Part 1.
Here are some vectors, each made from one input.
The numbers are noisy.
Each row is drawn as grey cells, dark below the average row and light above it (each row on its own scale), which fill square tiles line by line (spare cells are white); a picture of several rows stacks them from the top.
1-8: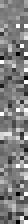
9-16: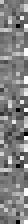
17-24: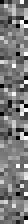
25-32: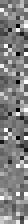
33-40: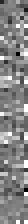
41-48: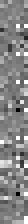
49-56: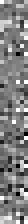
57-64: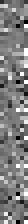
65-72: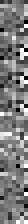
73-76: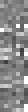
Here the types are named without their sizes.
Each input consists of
either a fixed value, or three true/false values.
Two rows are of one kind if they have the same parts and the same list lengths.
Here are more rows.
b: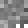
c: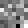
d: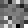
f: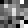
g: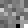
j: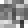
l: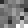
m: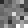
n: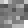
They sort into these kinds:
b, c, f, g, j, l, m, n
d

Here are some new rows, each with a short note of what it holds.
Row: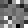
a fixed value
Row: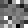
a fixed value
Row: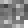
three true/false values
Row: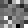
a fixed value
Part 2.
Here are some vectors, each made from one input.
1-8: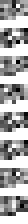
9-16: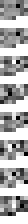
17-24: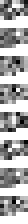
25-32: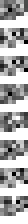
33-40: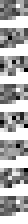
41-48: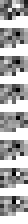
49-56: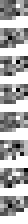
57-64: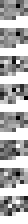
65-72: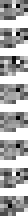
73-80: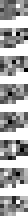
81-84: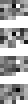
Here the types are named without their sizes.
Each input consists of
either a fixed value, or three true/false values.
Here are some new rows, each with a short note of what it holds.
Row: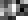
a fixed value
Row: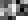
a fixed value
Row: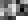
a fixed value
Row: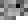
three true/false values
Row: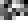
three true/false values
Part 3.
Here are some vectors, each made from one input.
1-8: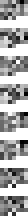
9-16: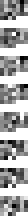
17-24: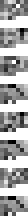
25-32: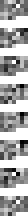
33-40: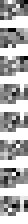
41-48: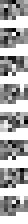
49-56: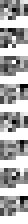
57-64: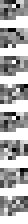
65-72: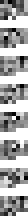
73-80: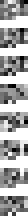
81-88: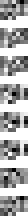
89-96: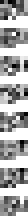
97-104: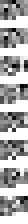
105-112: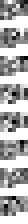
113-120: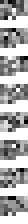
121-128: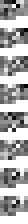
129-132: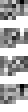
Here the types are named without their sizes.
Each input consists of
a point on a circle.
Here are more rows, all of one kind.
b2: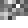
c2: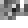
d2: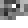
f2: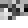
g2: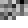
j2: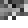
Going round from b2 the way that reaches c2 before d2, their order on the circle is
b2, f2, c2, d2, j2, g2.
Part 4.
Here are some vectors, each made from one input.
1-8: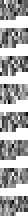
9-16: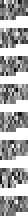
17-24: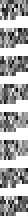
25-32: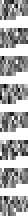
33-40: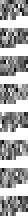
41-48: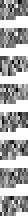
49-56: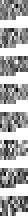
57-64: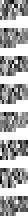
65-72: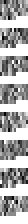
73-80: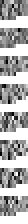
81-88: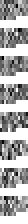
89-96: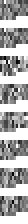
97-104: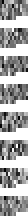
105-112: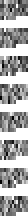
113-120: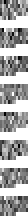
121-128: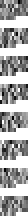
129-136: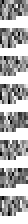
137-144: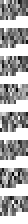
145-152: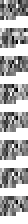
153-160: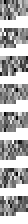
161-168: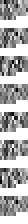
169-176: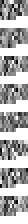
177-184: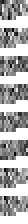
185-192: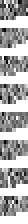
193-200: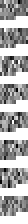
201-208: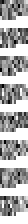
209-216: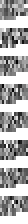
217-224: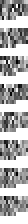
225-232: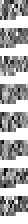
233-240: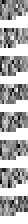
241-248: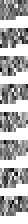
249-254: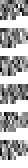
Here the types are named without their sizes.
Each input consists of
a label.
